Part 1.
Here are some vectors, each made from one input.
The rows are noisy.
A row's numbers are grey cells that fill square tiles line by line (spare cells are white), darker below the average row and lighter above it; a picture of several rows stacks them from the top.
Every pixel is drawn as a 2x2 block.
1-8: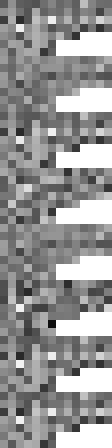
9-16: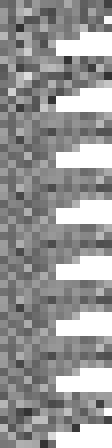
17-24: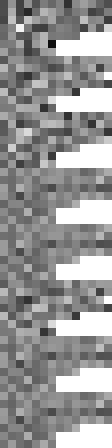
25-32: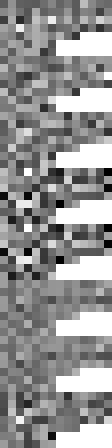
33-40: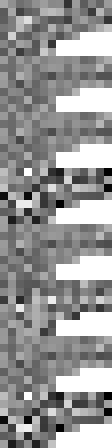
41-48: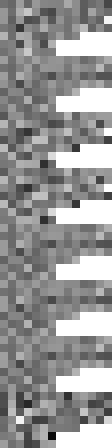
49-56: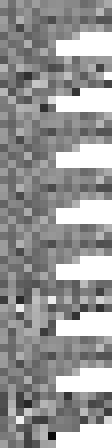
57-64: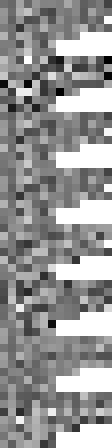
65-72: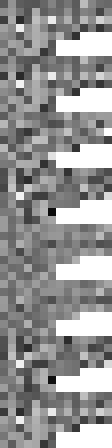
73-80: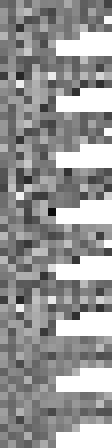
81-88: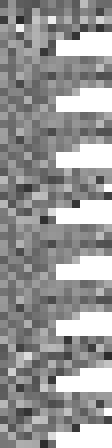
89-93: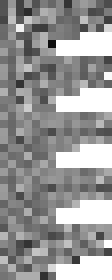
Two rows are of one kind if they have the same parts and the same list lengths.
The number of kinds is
2.
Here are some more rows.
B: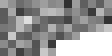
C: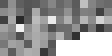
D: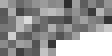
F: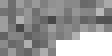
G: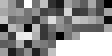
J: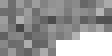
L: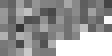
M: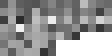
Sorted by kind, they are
B, C, D, F, J, L, M
G

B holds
a point on a 6-point circle.
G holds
a fixed value.
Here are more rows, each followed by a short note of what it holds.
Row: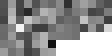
a point on a 6-point circle
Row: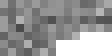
a point on a 6-point circle
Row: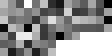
a fixed value
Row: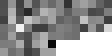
a point on a 6-point circle
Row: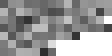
a point on a 6-point circle
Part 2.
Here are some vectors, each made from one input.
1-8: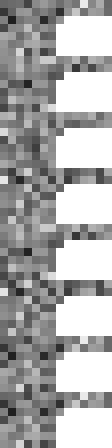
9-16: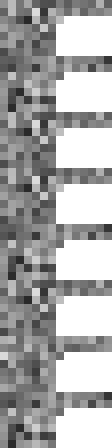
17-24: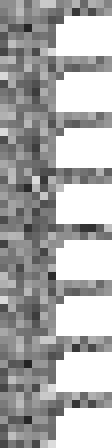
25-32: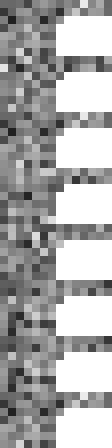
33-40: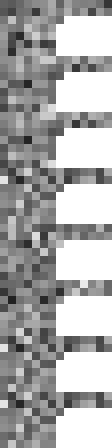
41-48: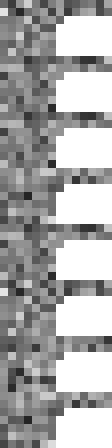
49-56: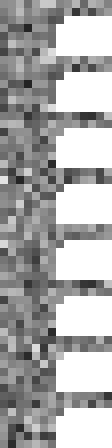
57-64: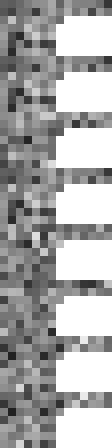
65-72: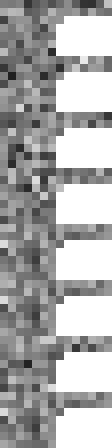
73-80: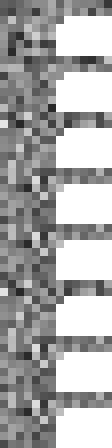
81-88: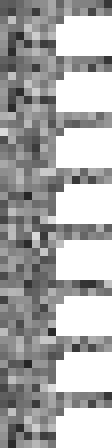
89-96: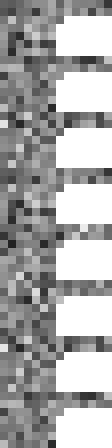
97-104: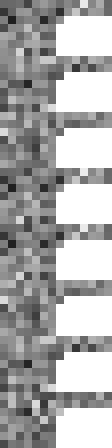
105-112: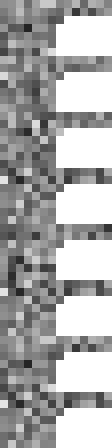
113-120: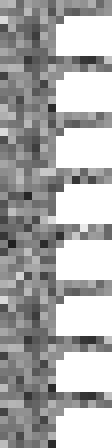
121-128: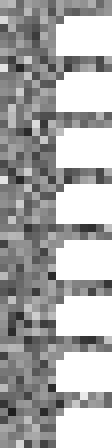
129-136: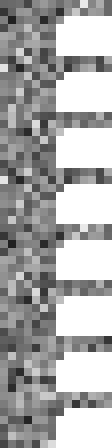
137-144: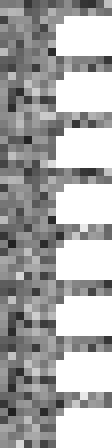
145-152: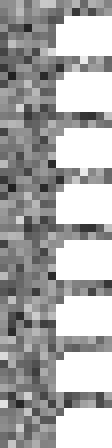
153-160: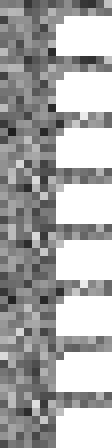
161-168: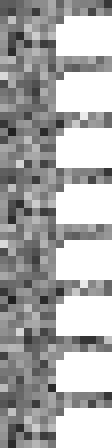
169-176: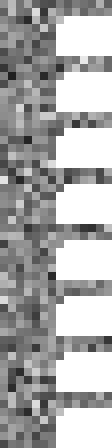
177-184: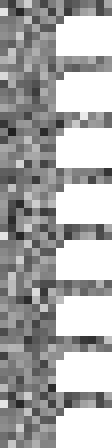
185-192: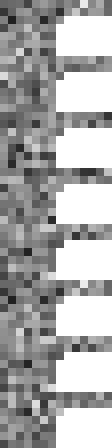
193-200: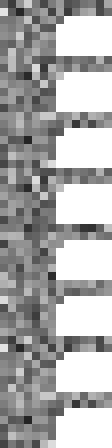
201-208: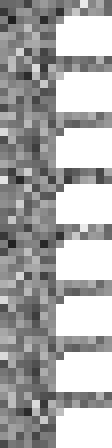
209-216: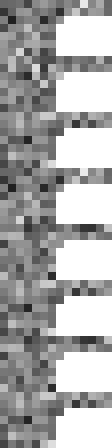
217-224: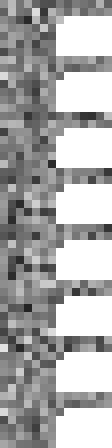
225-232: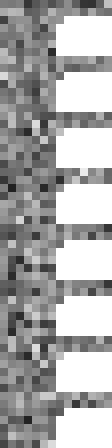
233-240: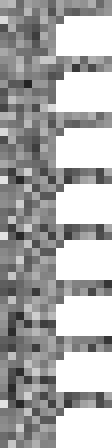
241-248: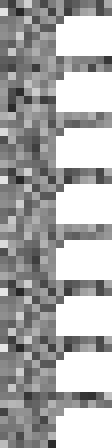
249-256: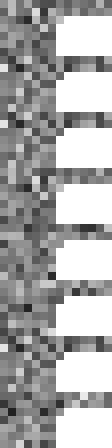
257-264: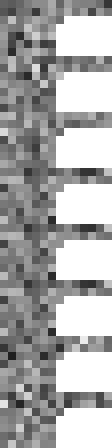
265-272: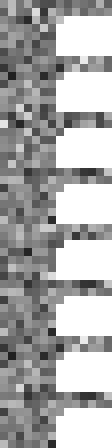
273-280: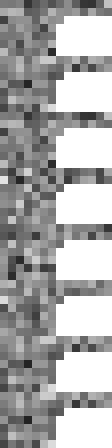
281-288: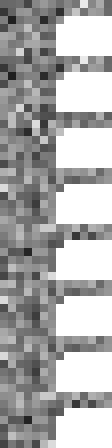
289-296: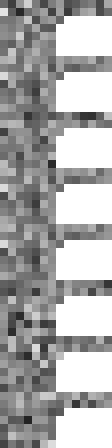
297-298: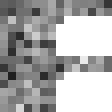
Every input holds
one of 7 labels.
